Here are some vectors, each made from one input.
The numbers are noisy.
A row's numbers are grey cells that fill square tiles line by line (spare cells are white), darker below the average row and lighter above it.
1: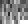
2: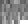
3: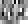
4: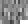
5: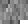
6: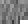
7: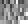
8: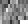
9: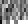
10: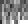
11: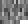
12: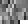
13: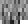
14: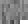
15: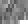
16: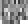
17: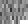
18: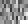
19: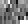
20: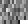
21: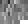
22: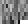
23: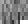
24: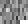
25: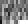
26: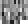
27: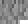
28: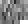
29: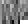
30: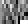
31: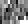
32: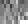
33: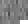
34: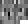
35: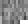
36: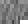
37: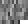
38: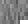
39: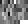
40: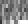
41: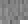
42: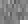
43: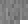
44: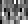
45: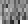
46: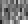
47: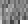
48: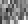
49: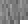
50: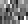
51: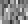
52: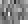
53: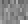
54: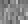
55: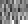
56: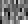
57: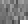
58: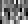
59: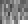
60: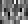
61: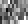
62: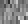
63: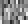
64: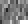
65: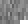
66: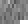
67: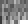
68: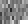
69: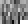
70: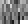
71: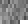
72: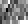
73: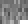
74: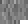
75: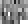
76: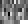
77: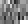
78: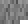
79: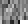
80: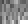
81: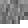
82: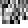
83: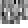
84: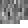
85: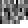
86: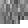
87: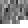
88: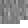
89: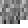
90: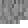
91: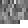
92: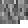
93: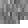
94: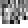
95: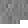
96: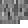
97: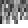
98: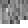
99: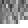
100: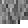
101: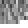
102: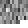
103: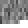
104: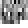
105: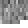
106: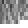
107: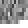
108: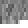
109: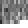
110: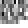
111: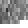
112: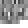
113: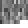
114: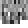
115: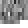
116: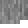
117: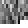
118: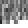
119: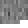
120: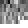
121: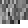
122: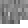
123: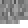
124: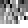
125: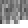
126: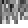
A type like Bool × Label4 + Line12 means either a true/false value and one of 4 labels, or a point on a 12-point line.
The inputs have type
List3(Line7).
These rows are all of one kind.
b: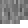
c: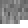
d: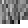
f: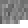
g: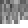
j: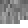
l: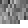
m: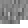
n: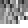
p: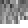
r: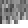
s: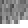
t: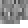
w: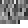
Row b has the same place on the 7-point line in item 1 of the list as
l, t and w.
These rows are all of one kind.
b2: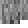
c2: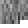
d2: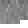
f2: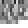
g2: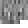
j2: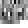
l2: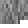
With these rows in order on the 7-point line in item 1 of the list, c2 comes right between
d2 and f2.
